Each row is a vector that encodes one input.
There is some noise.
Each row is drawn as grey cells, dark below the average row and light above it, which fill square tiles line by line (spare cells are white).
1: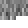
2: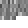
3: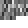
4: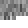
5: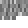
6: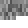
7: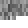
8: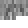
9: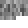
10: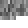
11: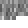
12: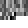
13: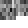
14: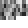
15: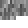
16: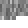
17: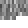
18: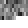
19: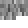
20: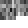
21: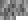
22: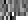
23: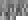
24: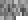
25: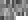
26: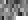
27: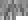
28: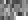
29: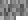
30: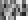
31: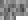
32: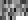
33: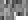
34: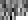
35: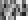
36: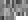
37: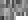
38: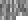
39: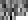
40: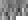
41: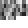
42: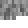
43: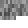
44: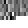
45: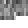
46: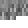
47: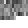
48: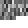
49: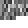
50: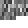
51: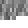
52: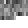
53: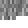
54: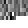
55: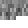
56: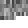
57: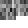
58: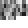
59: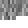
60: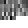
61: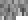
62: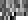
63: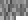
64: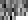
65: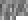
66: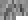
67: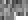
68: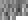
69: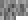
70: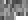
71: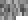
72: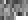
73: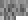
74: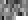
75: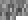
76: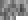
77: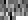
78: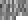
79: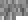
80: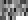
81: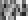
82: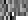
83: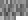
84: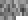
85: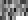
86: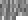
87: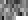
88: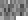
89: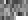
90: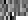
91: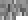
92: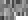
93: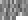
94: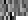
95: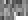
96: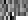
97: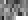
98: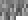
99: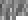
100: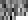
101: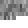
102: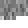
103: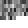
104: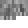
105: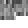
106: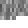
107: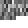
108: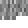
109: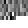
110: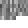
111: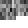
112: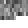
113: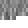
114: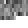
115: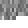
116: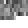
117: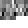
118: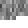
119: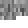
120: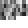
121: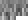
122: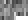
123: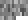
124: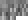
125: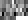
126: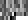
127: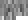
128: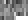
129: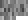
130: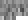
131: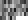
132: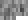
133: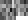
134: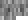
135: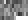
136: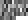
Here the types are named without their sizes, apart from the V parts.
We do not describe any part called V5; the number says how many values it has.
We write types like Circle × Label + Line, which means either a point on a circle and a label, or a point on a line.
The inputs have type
Bool × V5 + List(Line).
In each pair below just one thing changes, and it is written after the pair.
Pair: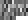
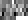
the value of V5
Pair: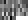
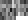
the true/false value
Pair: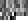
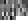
the value of V5
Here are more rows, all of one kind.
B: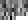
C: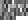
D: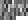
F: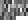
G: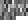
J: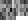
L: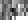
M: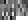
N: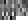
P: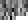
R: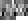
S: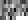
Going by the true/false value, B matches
M, N and P.
